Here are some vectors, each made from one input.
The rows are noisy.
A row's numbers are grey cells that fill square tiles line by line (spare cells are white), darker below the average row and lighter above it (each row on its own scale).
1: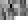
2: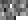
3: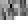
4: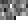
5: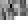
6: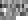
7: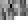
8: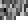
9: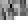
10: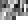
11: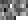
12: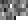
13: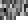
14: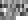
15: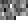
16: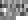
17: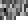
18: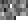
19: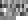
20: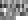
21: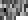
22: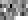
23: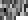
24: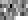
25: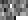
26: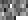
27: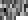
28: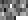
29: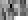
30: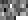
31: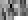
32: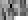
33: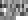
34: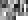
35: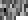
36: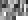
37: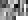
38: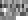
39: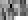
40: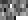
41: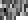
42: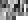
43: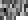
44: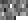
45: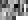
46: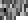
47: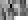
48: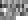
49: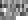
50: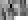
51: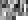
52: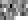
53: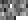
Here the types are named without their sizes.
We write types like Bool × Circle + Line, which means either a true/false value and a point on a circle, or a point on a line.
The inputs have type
Line.
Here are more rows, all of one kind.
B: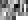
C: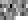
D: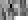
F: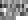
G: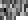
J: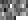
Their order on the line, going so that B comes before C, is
G, J, B, F, C, D.
